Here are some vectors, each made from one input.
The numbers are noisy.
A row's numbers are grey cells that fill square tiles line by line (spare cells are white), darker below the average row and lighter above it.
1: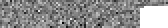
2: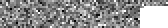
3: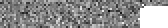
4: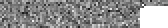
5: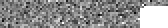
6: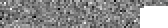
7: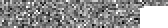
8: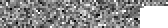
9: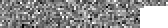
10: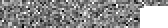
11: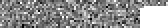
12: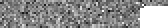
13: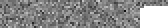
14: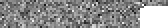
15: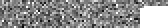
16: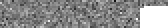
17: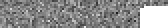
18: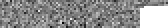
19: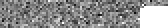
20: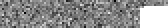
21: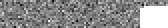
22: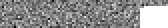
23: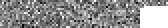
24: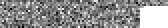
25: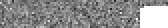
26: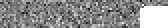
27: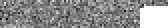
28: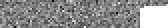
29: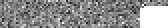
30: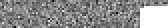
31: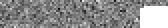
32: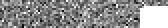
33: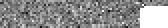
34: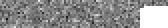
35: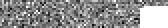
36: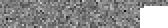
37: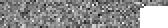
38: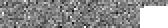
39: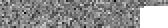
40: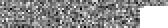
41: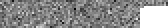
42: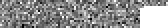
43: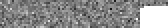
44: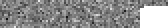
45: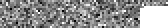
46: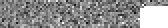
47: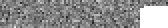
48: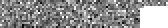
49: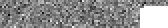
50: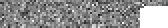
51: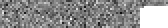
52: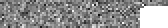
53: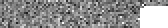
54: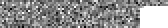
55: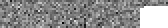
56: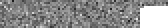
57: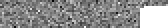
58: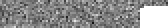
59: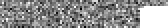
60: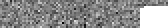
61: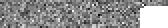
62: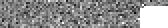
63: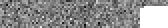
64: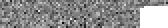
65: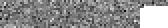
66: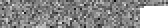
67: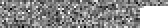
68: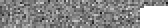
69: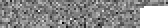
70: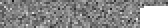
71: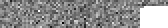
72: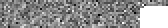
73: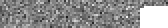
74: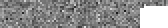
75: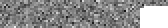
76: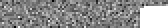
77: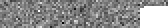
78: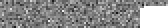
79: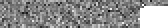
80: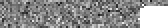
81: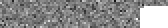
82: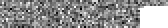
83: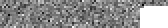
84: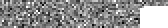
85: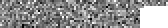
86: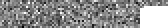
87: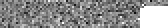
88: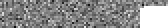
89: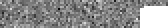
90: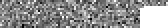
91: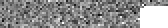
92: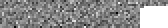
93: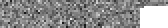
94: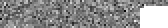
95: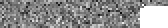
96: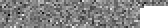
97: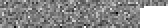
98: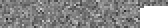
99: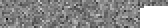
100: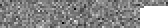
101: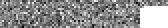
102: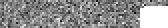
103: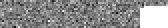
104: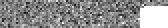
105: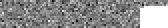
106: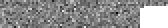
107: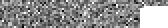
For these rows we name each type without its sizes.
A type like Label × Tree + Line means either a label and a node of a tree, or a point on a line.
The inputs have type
List(Line) × (Tree + Unit).
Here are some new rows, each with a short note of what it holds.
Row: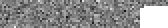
a node of a tree, together with a list of two items
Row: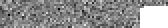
a node of a tree, together with a list of one item
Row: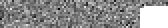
a node of a tree, together with a list of one item
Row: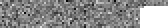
a node of a tree, together with a list of one item
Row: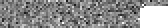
a list of one item
